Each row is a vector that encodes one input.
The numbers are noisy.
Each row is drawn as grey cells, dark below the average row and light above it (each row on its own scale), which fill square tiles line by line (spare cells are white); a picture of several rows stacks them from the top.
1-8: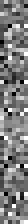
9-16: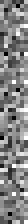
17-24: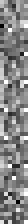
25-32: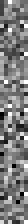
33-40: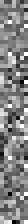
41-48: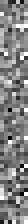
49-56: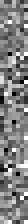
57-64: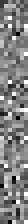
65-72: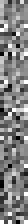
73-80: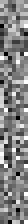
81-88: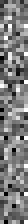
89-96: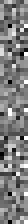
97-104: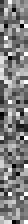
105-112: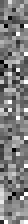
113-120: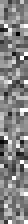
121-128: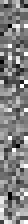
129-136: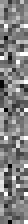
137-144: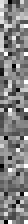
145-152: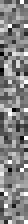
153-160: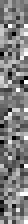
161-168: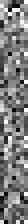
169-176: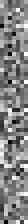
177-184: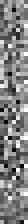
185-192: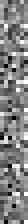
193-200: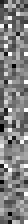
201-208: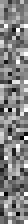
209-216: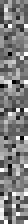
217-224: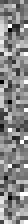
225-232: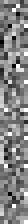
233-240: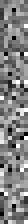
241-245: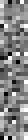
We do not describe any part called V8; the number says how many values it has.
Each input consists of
a list of up to three items, each a true/false value and a value of V8.
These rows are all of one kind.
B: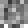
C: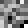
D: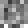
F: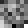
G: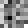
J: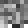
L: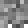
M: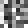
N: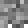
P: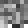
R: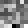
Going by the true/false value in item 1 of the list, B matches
D, G and M.
